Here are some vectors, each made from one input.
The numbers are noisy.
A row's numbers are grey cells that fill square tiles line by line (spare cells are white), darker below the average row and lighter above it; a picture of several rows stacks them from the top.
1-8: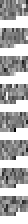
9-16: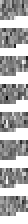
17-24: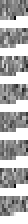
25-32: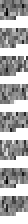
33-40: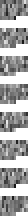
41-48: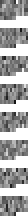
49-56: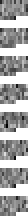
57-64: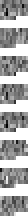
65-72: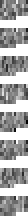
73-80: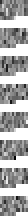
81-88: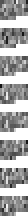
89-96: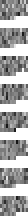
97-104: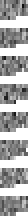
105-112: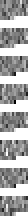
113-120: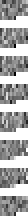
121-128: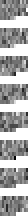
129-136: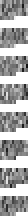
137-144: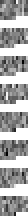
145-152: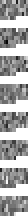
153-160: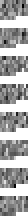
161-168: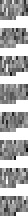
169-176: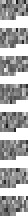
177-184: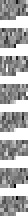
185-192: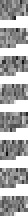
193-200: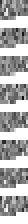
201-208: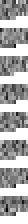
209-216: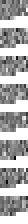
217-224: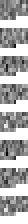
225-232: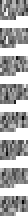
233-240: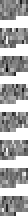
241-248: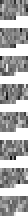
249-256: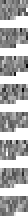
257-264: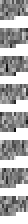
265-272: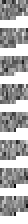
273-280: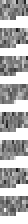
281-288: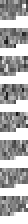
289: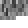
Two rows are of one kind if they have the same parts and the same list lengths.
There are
2 kinds of row.
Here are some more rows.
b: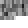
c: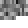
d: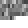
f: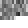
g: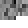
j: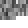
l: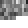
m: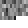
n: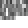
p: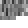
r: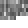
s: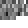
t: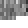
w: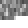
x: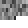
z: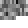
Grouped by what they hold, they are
b, c, f, g, j, m, p, s, x, z
d, l, n, r, t, w

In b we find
a point on a 10-point line and three true/false values.
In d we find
a node of a 10-node tree and three true/false values.
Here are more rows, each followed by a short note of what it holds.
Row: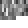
a node of a 10-node tree and three true/false values
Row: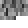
a point on a 10-point line and three true/false values
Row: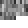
a node of a 10-node tree and three true/false values
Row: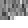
a point on a 10-point line and three true/false values
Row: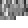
a node of a 10-node tree and three true/false values
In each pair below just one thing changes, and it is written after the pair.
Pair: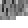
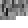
the place on the 10-point line
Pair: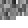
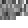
the place on the 10-point line
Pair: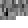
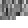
the place on the 10-point line
